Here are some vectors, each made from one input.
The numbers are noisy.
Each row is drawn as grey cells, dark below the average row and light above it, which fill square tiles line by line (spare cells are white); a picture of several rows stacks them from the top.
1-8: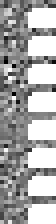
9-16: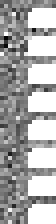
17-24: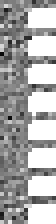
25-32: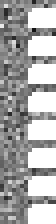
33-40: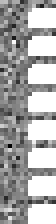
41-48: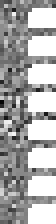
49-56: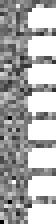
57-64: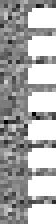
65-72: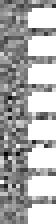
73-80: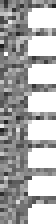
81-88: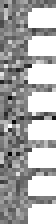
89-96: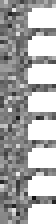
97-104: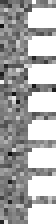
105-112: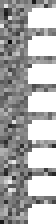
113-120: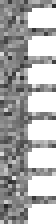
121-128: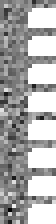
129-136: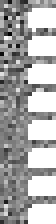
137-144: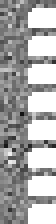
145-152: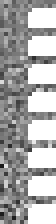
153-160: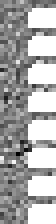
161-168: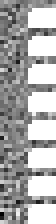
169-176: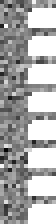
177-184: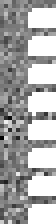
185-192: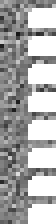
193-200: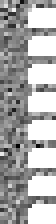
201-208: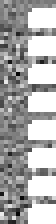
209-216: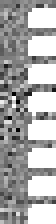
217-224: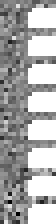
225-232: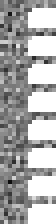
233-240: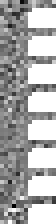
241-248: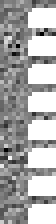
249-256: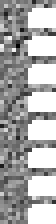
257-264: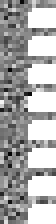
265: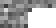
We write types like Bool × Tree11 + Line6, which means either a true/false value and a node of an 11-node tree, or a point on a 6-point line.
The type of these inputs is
Bool × (Line5 + List2(Line9)) + Tree11 × Tree11.
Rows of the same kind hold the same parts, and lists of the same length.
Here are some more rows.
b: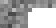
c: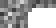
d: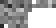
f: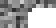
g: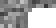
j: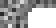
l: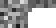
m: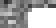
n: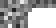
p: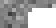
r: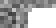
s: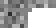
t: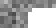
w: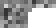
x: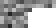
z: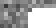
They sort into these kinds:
b, c, j, n, r, t, w
d, m
f, z
g, l, p, x
s

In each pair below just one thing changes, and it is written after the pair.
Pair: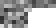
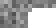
the true/false value
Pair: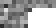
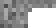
the place on the 9-point line in item 1 of the list
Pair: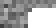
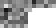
the true/false value
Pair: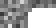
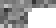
the place on the 9-point line in item 2 of the list
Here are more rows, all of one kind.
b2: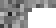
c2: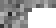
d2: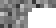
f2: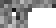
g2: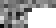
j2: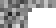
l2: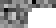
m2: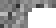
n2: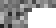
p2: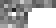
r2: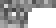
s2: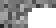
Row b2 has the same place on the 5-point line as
c2, f2 and m2.
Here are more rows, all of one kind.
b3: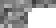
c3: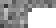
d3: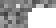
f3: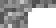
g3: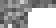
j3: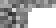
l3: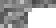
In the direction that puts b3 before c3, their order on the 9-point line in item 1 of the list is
g3, l3, j3, f3, b3, d3, c3.
